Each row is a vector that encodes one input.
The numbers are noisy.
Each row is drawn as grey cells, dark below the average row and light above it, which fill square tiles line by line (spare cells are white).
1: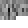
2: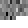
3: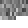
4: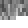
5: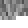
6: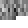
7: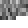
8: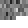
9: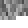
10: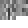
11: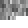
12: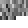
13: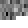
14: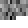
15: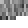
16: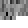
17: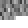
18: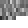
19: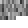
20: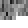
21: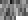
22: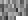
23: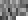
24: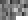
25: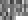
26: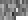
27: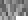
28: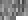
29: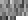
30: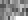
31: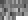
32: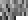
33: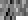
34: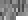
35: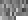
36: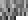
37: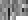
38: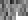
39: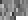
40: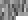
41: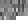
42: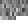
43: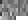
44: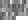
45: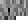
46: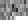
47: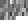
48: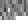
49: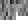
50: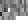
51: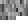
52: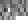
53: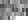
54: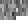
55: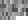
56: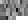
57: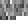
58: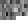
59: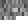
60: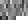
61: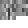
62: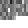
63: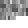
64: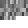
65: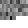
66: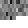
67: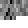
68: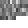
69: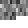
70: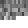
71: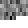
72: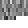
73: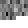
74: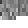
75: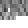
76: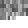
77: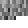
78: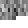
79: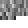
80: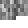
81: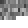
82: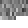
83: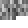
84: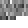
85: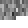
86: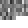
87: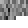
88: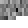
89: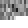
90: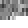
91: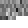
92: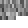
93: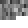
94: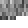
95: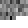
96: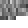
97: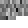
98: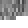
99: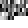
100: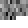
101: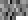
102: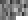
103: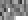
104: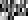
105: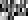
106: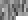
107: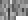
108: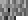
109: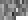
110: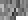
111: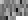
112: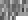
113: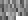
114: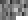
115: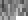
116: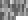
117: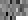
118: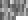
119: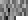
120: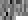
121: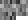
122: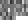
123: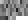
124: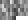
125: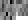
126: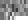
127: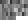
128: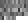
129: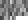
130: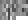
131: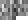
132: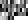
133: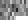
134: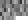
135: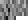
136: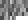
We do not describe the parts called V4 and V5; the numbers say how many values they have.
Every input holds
either a point on a 6-point circle, a true/false value, a value of V4 and a value of V5, or a fixed value.
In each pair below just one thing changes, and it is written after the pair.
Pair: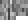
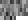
the value of V4
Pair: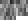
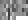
the value of V4
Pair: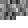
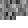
the true/false value
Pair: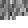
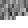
the value of V5
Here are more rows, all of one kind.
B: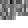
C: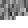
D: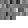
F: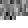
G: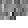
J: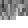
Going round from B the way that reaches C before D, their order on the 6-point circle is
B, C, D, G, F, J.
